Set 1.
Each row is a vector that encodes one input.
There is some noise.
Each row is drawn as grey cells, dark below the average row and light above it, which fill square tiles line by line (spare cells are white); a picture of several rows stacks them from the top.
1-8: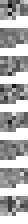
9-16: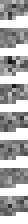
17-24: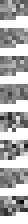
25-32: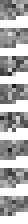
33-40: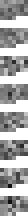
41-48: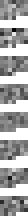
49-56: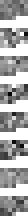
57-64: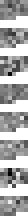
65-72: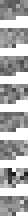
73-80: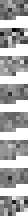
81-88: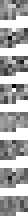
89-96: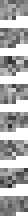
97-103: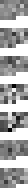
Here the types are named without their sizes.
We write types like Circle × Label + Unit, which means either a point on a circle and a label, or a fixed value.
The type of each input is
Tree.
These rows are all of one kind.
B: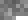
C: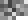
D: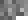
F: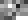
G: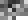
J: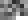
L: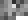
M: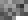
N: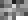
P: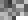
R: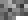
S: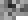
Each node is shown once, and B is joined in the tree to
G and S.
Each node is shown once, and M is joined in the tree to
R and S.
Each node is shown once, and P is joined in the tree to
G and L.
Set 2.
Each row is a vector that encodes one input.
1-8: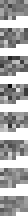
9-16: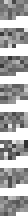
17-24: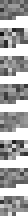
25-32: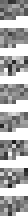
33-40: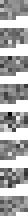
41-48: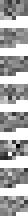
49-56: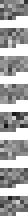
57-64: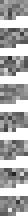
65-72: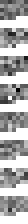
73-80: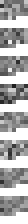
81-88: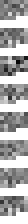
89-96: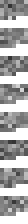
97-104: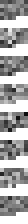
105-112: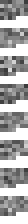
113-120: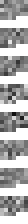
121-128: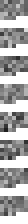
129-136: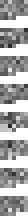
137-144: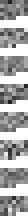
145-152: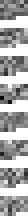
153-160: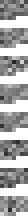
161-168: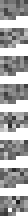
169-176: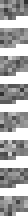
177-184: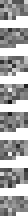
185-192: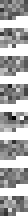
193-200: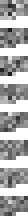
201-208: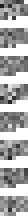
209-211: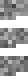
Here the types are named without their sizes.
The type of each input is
Line.
